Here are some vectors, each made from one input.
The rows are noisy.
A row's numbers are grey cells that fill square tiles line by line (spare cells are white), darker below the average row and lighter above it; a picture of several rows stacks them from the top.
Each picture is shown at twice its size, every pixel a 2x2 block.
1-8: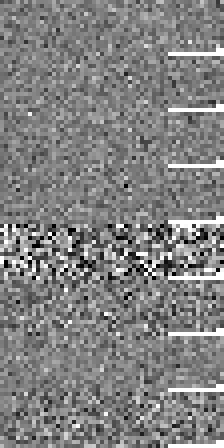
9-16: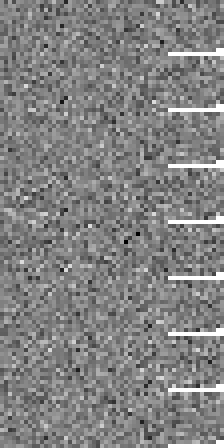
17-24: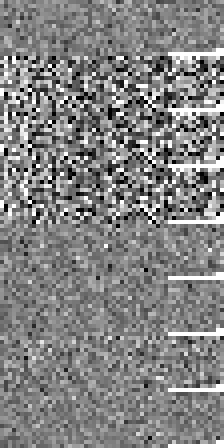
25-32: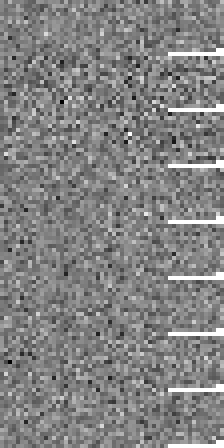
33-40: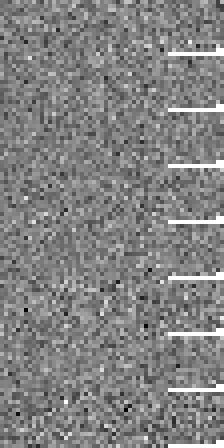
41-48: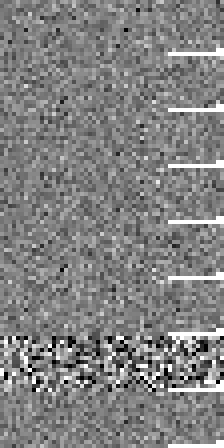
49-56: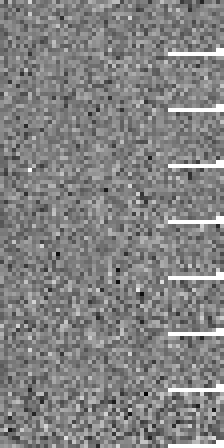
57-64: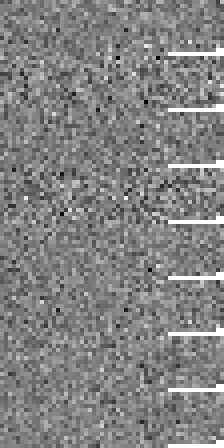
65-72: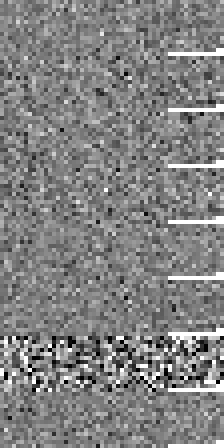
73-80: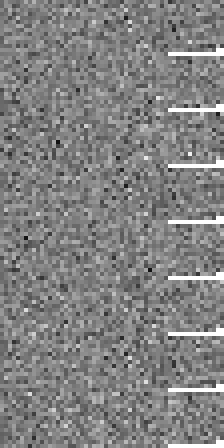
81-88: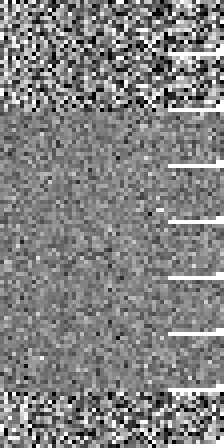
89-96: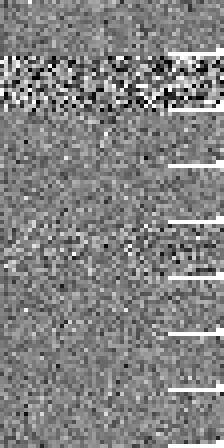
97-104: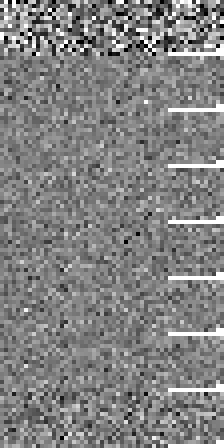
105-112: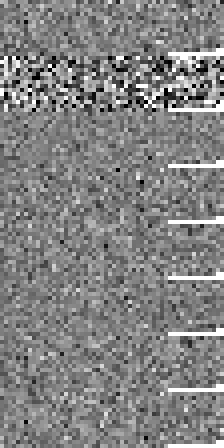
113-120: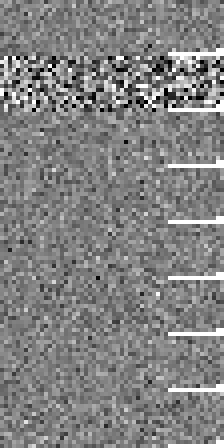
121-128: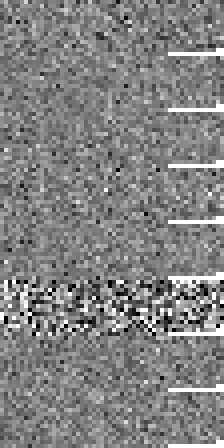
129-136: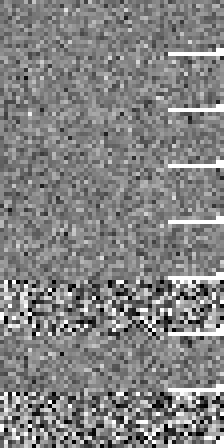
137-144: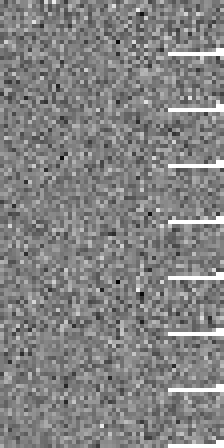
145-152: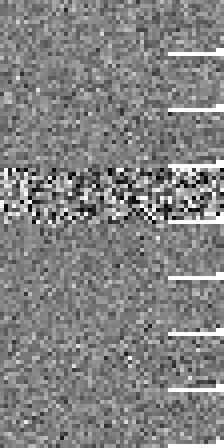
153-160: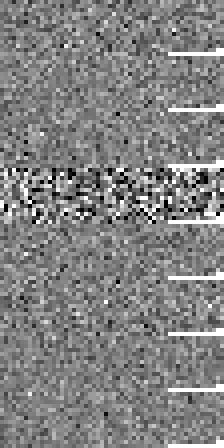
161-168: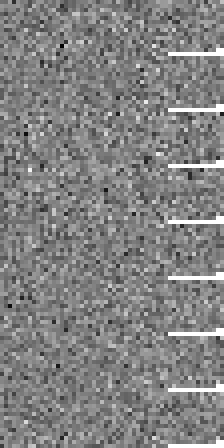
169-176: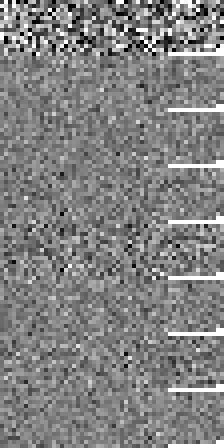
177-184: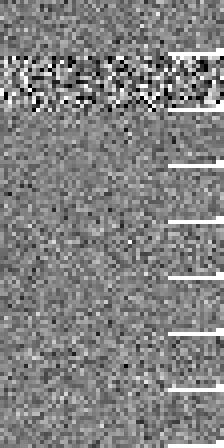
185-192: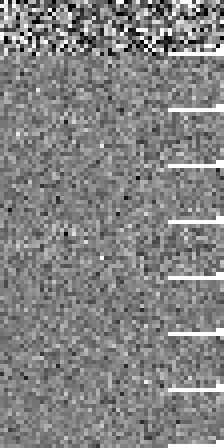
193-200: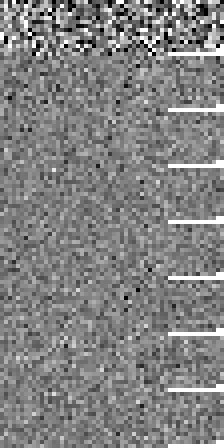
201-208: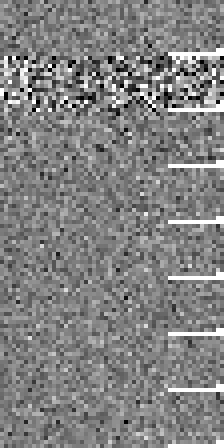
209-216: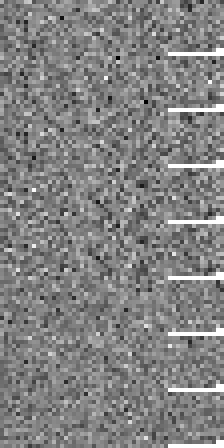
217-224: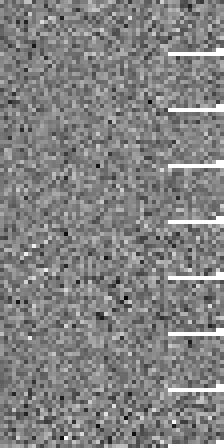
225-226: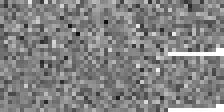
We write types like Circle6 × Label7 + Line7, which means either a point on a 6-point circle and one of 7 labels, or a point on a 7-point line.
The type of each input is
Label8 × List3(Line5) + Line4.
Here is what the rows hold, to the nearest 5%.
About 90% of them hold one of 8 labels, together with a list of up to three points on a 5-point line. The rest hold a point on a 4-point line.
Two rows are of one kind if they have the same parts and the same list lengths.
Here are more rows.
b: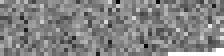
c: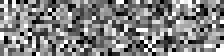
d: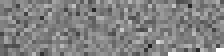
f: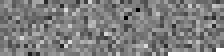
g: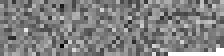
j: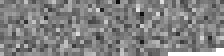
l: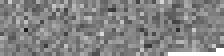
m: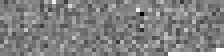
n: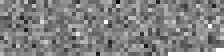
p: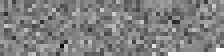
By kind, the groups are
b, j, n
c
d
f, l, p
g, m

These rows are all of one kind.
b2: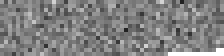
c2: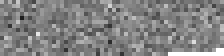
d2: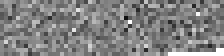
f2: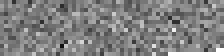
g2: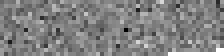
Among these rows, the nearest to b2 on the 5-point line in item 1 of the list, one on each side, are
d2 and g2.
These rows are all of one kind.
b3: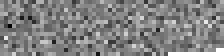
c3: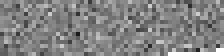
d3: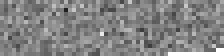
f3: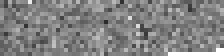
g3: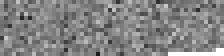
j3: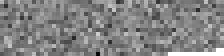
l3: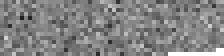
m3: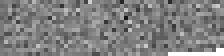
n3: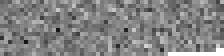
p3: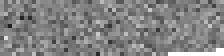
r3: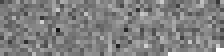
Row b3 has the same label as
g3, j3, l3 and p3.
